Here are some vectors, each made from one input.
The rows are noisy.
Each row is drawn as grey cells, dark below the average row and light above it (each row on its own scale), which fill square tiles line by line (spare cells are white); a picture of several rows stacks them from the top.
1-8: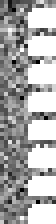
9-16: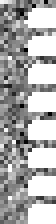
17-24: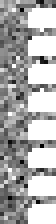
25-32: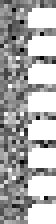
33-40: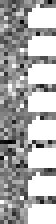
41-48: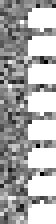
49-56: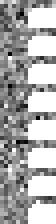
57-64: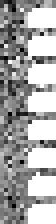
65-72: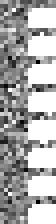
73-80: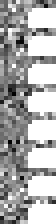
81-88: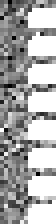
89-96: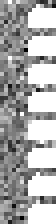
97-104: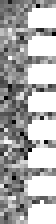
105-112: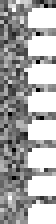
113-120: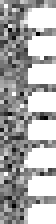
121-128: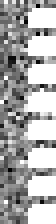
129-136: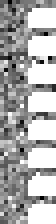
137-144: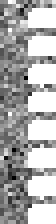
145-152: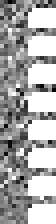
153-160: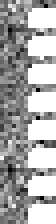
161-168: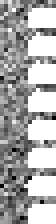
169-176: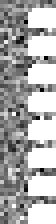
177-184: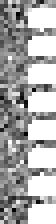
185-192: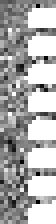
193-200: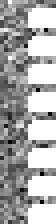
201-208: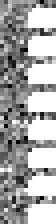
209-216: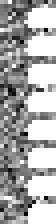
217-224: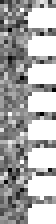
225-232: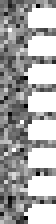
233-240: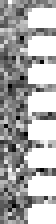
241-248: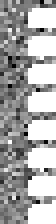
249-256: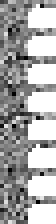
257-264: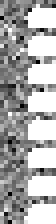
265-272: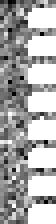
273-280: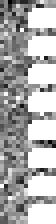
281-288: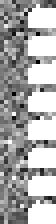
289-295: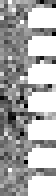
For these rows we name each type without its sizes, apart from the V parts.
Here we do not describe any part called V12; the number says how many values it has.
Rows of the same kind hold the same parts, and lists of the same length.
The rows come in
2 kinds.
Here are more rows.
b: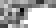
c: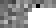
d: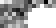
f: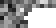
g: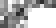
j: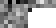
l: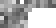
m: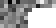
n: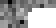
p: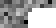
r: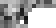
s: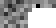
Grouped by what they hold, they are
b, c, d, g, j, l, m, r, s
f, n, p

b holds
a point on a line and a value of V12.
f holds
a label and a value of V12.
